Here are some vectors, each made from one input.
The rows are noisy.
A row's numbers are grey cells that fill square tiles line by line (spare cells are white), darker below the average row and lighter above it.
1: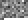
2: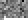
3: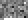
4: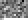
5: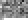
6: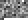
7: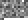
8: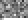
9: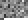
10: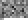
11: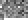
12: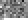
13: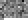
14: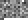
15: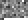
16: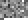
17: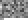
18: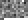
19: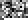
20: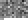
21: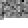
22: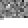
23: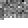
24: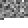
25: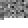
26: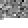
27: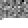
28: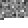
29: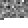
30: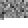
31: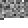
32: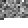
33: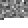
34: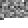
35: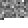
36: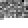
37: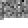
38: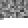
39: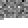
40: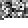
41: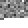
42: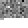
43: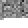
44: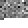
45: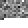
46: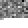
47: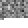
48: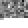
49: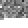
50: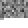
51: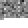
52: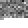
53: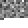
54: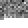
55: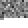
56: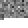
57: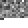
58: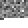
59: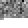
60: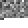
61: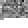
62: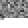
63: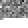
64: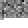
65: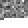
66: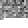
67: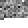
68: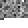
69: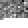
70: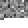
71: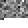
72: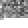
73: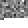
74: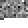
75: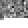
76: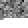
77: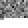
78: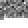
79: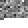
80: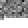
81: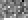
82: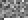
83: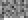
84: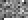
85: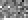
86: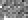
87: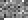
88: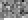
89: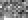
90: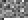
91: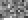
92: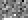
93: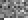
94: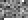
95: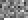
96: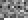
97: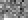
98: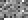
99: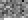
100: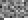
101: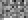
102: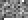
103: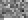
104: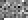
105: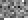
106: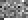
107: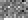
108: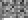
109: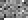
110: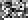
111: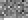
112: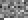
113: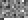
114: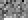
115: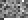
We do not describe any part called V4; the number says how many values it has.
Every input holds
a list of up to two items, each a true/false value and a value of V4.
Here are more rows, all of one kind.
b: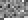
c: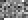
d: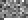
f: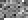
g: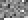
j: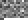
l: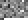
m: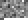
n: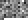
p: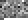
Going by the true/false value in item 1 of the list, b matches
g, j, l and m.
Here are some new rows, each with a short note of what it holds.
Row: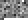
a list of one item
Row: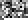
the empty list
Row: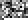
the empty list
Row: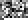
the empty list
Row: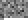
a list of two items
